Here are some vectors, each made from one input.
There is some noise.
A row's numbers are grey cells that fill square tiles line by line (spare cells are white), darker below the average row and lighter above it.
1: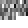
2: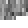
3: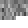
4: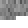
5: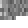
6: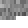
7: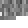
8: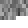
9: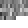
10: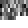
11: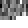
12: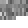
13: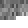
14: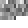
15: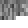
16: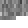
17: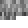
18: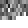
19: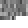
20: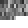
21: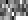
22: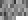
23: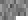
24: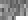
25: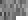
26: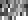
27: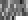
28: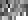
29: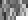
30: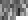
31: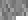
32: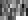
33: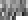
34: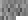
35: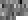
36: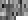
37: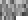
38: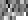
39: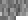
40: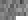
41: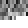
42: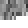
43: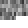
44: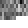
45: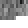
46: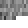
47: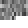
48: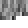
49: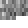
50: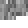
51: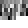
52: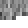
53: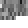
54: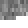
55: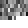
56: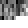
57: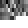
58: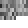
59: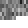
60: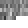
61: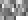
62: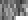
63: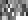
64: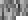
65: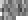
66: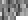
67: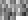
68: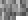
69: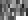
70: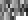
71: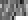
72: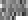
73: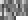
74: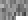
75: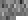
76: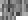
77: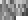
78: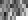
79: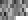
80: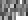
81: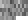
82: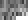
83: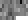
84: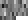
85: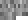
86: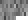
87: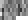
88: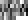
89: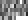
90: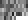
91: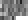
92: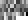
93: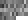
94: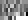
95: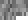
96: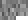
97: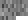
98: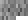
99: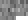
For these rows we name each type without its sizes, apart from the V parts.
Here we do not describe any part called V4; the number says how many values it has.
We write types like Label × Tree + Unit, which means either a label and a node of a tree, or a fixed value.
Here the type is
Bool × List(V4) + Circle.
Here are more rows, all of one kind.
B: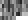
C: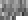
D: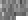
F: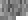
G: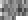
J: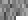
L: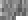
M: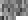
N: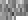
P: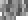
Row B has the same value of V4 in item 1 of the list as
D and F.
